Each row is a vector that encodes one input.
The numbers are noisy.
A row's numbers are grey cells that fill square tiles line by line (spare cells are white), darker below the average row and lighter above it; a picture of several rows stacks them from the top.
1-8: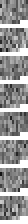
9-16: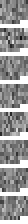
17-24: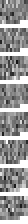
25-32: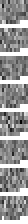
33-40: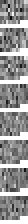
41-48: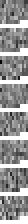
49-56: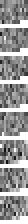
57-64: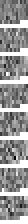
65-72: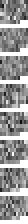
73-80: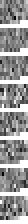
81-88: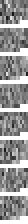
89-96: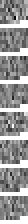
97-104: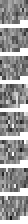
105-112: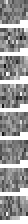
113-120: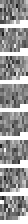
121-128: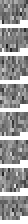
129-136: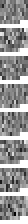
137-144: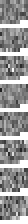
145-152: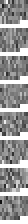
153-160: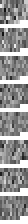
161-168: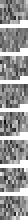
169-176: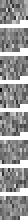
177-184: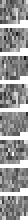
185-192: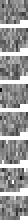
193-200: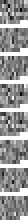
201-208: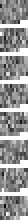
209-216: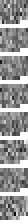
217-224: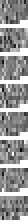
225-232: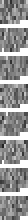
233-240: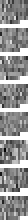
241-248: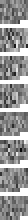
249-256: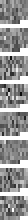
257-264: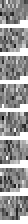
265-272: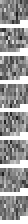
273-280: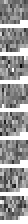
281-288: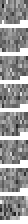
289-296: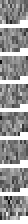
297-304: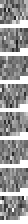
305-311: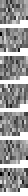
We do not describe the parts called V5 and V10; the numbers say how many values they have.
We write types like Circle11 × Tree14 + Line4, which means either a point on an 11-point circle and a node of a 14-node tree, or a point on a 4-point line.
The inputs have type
(Bool × Bool × Bool × Bool × Line6 + Line7) × V10 + V5.
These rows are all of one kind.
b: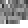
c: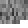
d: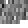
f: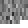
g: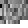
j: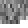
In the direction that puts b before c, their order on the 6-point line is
d, b, f, c, j, g.
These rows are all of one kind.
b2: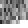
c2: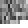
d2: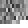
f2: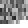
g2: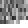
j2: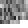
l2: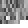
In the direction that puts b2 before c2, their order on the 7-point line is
g2, f2, l2, d2, b2, j2, c2.
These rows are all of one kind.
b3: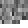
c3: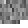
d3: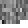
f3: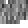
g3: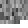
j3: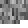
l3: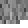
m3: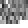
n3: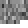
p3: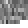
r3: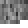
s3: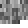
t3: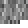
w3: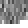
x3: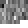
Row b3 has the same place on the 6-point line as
c3, g3, j3 and l3.
